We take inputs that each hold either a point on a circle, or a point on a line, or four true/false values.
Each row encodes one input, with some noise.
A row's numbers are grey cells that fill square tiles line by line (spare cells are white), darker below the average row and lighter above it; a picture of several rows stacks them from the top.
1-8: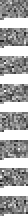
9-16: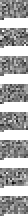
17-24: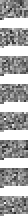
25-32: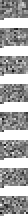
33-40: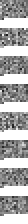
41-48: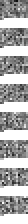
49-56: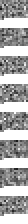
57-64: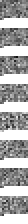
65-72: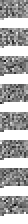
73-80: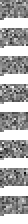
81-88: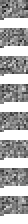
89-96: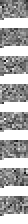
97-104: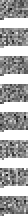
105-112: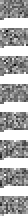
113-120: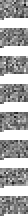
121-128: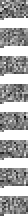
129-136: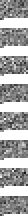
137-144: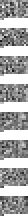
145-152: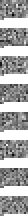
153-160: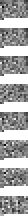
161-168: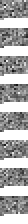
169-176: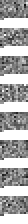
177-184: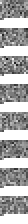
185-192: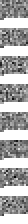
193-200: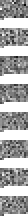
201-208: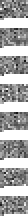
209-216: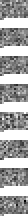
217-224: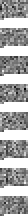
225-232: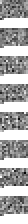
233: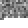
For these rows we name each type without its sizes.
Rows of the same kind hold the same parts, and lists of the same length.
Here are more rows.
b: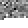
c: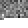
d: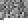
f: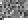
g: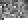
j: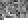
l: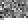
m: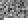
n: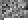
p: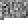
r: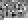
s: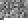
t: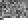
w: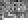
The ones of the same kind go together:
b, l
c, d, f, g, j, m, n, p, s, t, w
r

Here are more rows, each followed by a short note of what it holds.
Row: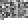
a point on a line
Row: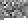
a point on a circle
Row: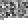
a point on a line
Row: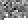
a point on a circle
